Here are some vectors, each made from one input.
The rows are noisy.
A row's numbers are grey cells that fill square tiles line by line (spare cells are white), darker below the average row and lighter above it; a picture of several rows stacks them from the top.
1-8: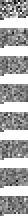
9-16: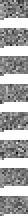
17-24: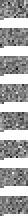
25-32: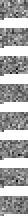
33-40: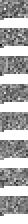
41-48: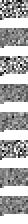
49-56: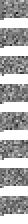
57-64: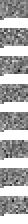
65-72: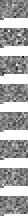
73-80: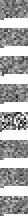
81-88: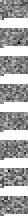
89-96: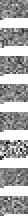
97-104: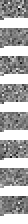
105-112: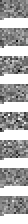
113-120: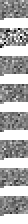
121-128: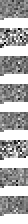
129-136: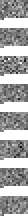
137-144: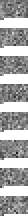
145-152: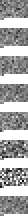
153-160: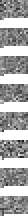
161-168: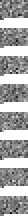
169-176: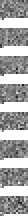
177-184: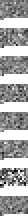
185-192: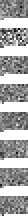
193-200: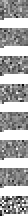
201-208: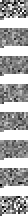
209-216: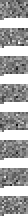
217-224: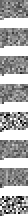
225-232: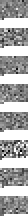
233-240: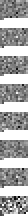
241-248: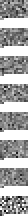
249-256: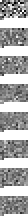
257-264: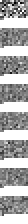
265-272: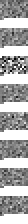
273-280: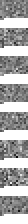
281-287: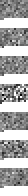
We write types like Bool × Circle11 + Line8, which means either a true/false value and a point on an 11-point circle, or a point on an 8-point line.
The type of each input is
Bool × (Line10 + Tree16) + Label5.
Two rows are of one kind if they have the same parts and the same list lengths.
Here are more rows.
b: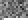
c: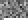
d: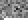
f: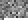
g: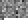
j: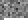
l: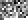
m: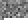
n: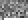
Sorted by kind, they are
b, c, d, j
f, g, m, n
l

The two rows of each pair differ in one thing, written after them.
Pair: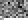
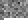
the node of the tree
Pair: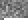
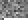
the node of the tree
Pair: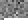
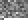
the node of the tree
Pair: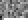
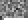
the true/false value
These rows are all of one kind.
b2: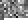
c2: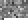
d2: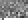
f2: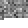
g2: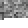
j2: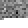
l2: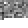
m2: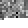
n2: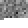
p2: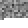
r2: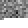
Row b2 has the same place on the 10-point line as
c2 and f2.
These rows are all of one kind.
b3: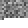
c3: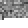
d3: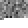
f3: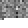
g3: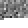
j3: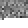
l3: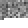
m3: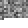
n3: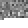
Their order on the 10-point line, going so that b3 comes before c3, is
j3, n3, f3, b3, d3, g3, l3, c3, m3.
